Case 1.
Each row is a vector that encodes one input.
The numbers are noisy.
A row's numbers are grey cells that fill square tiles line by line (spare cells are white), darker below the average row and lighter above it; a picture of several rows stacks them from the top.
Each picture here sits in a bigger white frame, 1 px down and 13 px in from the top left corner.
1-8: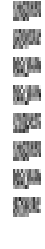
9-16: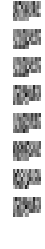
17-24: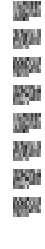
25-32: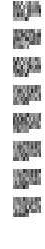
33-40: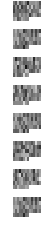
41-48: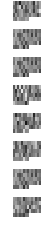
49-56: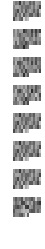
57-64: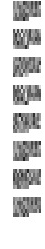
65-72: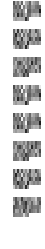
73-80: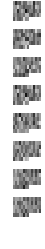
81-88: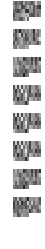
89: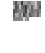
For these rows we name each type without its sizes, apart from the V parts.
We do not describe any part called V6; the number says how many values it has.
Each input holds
either a point on a line and a true/false value, or a value of V6.
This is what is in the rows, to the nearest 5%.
About 55% of them hold a point on a line and a true/false value. The rest hold a value of V6.
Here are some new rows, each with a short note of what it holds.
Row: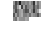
a value of V6
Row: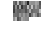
a value of V6
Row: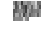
a value of V6
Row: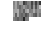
a point on a line and a true/false value
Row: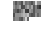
a value of V6
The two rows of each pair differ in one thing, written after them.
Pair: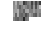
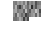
the place on the line
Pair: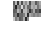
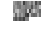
the true/false value
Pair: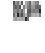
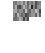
the true/false value
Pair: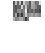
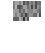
the true/false value
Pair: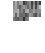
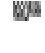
the true/false value
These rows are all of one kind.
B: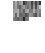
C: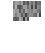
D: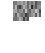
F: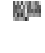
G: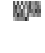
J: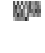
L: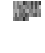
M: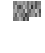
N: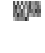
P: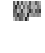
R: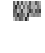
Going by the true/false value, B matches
C, D, L and M.
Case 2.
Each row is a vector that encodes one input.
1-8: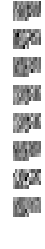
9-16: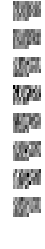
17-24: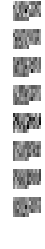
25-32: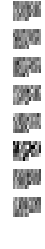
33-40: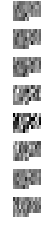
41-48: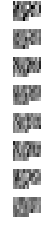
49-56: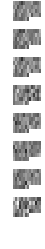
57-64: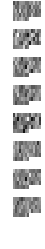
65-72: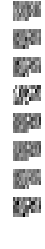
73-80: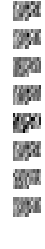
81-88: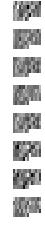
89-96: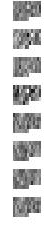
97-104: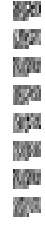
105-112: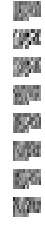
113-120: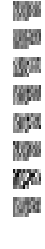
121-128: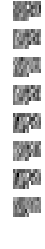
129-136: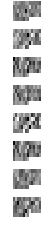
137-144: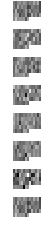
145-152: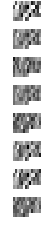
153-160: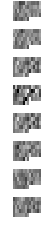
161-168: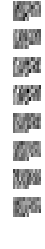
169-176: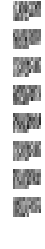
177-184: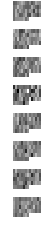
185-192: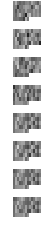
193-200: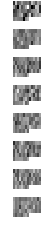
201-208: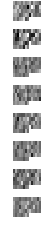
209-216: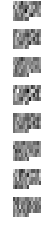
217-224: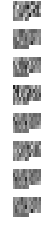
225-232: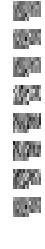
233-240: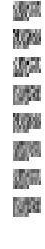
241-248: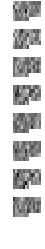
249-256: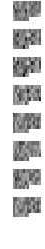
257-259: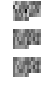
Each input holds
either one of 4 labels, or one of 6 labels and a true/false value.
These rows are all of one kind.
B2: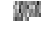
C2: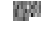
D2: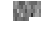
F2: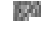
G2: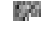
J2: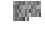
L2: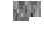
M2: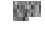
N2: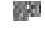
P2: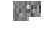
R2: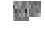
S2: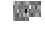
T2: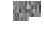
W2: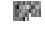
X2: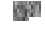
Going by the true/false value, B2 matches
F2, G2, J2 and W2.
